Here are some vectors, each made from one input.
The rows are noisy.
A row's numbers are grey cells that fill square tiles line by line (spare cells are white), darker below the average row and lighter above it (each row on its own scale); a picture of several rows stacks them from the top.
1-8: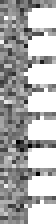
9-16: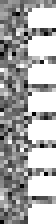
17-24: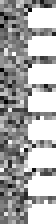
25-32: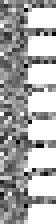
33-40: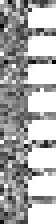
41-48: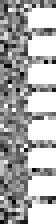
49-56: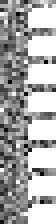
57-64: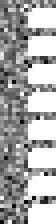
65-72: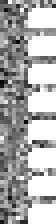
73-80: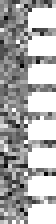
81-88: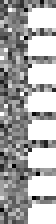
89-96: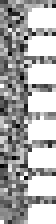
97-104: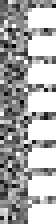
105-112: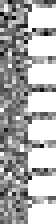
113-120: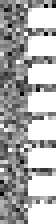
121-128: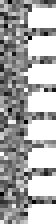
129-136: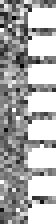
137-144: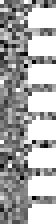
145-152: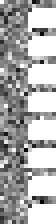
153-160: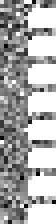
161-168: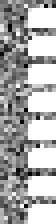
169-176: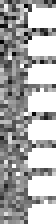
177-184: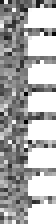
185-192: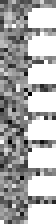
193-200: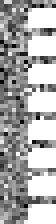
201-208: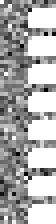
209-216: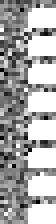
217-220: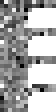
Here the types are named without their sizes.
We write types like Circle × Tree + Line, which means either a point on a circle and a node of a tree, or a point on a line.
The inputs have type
Circle × Tree + Label.
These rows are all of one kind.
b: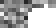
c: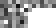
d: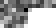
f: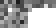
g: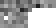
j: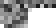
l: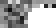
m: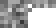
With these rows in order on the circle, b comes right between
g and m.
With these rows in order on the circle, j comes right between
c and d.
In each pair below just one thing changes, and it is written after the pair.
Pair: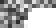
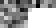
the place on the circle
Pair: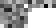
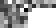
the node of the tree
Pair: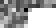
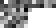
the node of the tree
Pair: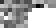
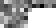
the place on the circle
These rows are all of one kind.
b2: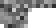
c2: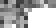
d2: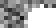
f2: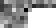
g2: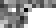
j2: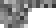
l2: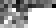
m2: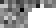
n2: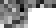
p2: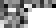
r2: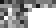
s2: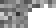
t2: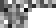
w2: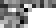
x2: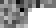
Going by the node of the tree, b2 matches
d2, j2, m2 and x2.
